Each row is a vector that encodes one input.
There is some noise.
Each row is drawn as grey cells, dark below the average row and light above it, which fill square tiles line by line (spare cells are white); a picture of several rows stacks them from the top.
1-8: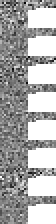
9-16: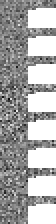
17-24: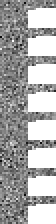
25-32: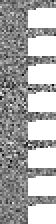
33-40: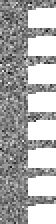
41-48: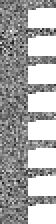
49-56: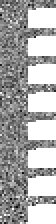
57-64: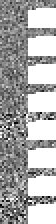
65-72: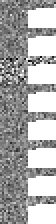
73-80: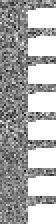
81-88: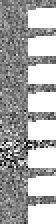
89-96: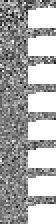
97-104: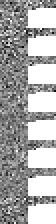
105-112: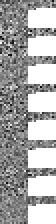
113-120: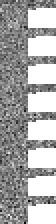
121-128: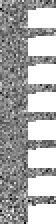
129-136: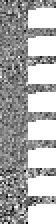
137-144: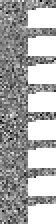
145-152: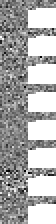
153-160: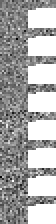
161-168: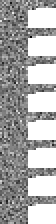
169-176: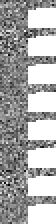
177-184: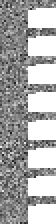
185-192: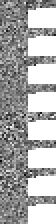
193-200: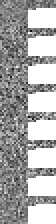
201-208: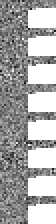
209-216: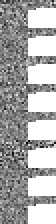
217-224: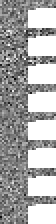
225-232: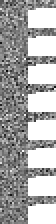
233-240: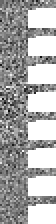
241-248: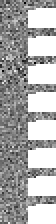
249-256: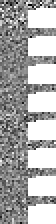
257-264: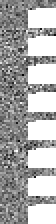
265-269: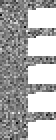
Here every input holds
a point on an 11-point line.
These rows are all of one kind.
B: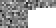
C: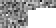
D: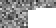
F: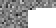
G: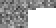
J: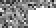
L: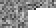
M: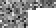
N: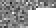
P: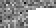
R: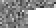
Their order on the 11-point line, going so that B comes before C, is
R, B, F, D, P, C, N, G, M, J, L.
